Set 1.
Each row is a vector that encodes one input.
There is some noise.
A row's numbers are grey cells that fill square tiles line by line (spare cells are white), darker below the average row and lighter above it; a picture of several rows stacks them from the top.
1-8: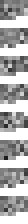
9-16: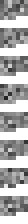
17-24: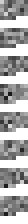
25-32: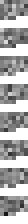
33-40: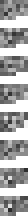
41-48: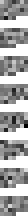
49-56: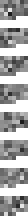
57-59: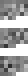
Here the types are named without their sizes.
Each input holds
a point on a circle and a true/false value.
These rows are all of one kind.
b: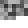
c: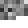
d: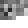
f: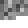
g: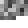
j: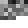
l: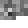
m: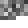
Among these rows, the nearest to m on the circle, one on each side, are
d and j.
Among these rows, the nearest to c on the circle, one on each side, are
g and j.
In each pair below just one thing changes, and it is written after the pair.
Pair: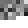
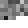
the true/false value
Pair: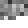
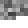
the true/false value
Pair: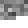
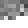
the true/false value
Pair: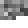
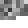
the true/false value
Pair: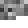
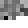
the true/false value
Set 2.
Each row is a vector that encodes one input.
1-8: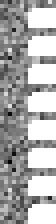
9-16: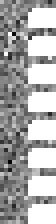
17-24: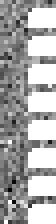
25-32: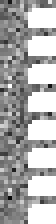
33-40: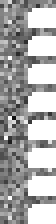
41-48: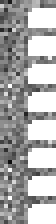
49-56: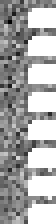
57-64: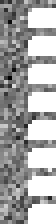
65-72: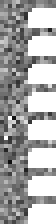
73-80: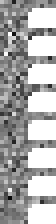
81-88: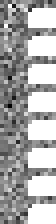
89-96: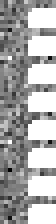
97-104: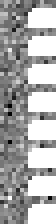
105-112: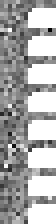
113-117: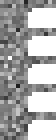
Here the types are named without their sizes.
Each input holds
either a point on a circle and a true/false value, or a fixed value.
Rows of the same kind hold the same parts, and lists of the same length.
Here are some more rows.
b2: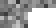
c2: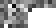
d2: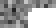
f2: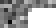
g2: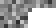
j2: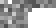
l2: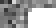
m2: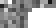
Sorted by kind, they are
b2, d2, f2, g2, j2, l2, m2
c2

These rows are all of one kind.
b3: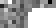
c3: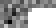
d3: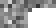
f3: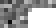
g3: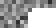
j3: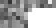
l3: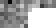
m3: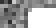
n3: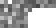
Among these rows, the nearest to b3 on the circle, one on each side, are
c3 and n3.
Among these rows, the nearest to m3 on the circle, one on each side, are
f3 and g3.
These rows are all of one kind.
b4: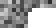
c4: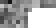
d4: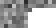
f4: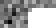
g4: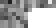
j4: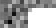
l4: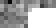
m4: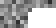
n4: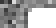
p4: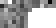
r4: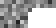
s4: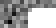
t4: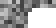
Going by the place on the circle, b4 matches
f4, j4, s4 and t4.
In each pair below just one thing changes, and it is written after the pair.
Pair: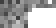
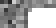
the place on the circle
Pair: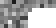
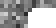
the place on the circle
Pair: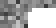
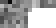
the place on the circle
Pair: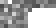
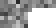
the true/false value
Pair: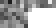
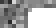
the place on the circle
